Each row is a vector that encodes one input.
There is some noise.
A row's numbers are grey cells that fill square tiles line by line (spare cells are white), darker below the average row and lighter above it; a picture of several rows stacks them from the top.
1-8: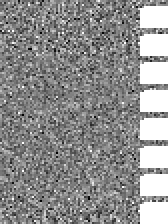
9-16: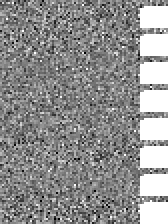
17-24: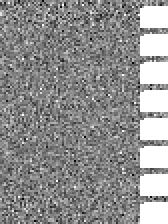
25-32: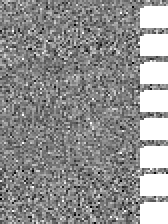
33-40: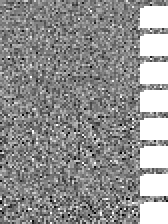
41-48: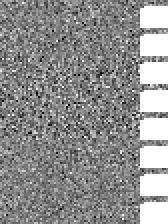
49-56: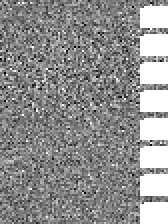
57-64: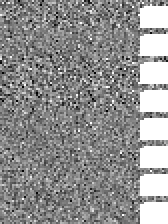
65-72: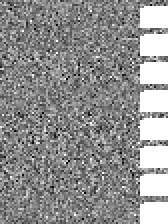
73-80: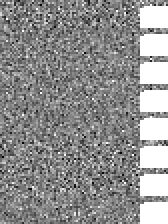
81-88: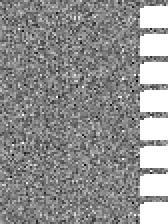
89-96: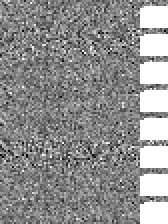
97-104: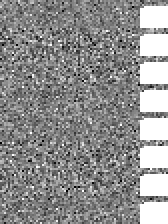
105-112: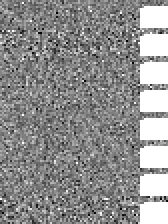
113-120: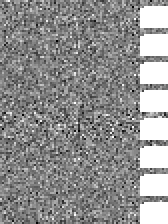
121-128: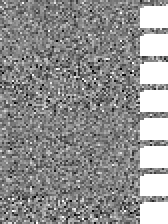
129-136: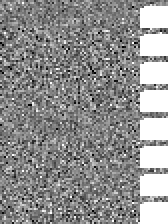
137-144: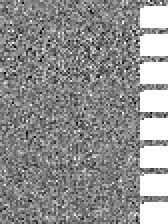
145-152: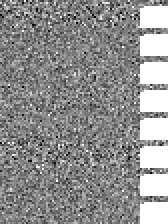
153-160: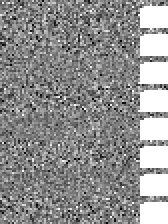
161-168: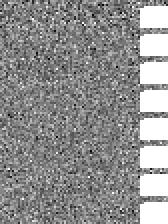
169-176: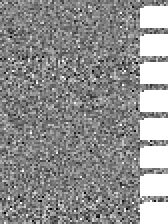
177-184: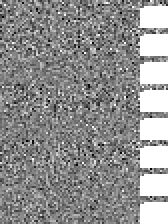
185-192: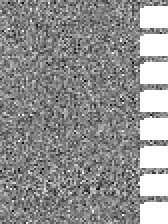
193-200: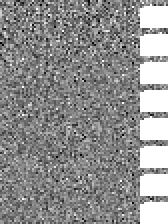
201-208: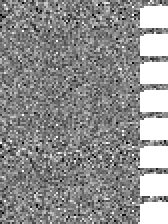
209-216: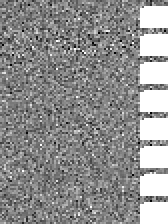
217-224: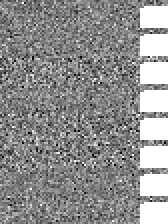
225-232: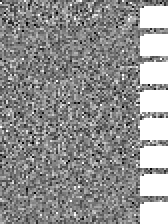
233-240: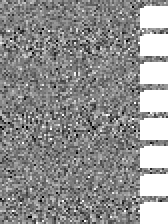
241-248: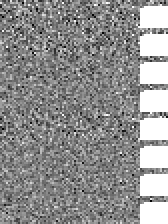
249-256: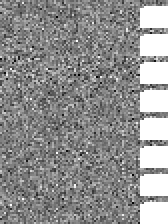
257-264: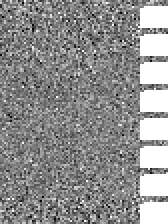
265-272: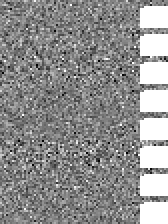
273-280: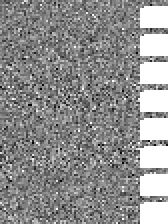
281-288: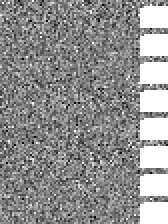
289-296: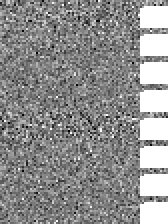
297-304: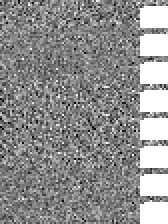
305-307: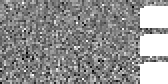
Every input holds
a point on a 7-point line, a node of a 10-node tree and a node of an 11-node tree, together with either a point on a 6-point line, or three true/false values.
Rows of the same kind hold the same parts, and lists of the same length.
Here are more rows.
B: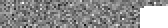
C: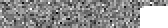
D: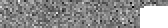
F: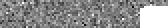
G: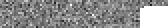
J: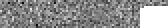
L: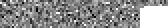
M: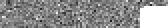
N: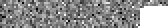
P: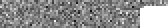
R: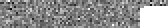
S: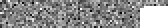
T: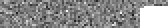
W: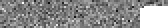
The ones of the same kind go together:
B, C, D, F, G, J, M, P, R, T, W
L, N, S

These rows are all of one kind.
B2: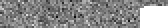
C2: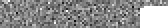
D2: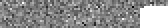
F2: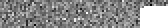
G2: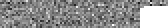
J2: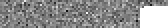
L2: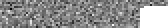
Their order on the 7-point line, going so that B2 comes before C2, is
B2, F2, J2, D2, L2, G2, C2.
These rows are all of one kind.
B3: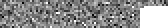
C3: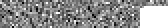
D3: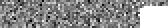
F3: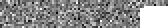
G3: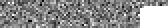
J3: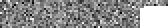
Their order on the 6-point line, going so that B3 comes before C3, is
D3, G3, F3, J3, B3, C3.
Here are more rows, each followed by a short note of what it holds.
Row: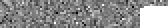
a point on a 7-point line, a node of a 10-node tree, a node of an 11-node tree and three true/false values
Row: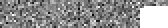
a point on a 6-point line, a point on a 7-point line, a node of a 10-node tree and a node of an 11-node tree
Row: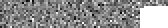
a point on a 6-point line, a point on a 7-point line, a node of a 10-node tree and a node of an 11-node tree
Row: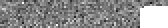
a point on a 7-point line, a node of a 10-node tree, a node of an 11-node tree and three true/false values
